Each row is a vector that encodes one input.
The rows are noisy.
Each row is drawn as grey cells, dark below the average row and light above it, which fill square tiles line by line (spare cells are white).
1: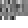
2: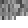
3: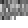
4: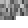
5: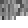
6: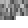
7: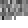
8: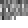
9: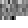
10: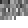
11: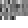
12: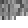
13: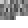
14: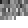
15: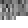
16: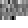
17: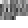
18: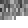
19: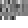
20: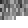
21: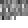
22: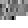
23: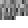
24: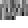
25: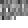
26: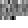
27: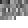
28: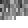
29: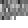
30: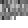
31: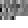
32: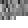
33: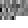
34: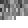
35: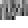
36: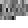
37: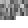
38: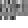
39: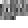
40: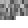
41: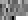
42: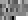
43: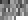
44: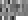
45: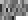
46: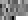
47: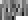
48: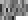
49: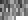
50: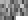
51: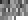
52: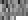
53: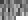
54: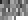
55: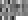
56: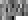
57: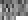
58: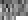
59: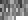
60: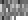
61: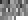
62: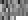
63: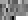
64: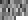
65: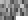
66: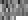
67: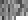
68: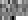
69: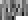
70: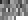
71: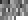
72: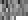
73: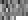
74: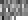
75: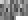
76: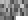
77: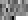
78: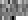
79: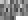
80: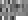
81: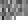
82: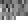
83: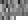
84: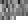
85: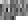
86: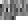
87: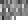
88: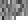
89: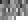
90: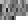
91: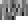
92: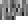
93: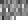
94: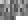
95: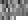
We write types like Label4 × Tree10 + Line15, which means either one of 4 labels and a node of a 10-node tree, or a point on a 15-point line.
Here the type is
Bool × Line11.
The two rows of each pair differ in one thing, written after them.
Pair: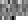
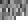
the true/false value
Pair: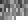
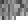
the place on the 11-point line
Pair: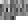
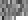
the true/false value
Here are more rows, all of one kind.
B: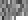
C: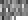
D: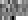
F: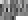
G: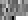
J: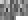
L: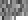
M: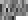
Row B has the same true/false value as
C and L.
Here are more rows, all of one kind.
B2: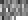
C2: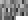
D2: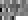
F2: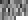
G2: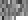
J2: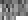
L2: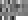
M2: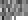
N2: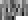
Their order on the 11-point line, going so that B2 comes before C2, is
D2, L2, F2, G2, M2, B2, C2, N2, J2.
